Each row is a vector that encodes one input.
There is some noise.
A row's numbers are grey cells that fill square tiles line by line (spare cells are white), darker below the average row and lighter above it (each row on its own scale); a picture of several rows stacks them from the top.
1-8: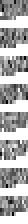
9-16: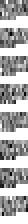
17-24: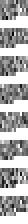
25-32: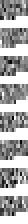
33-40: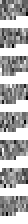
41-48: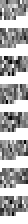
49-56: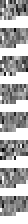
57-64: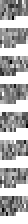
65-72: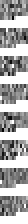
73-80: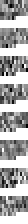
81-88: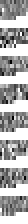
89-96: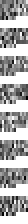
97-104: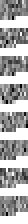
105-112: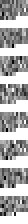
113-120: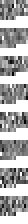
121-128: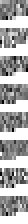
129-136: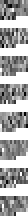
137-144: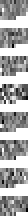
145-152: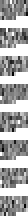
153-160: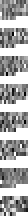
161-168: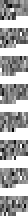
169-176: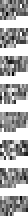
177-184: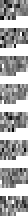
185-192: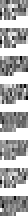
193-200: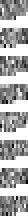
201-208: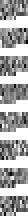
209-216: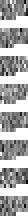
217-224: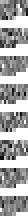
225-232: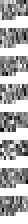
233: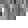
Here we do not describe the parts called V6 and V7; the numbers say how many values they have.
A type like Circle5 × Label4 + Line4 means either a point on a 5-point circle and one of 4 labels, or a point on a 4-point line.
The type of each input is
Bool × (Line5 + V6) × (Tree9 + V7).
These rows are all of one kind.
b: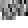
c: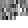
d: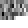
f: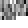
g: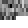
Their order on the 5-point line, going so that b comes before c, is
b, g, c, d, f.
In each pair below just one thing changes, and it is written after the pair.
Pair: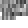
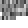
the true/false value
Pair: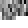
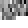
the place on the 5-point line
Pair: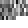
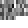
the true/false value
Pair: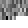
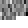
the node of the tree
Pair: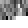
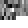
the node of the tree
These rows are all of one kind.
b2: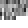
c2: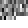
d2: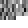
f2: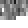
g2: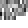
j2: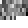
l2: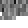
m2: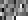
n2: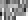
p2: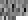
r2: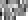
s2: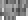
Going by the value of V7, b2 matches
g2, n2, r2 and s2.
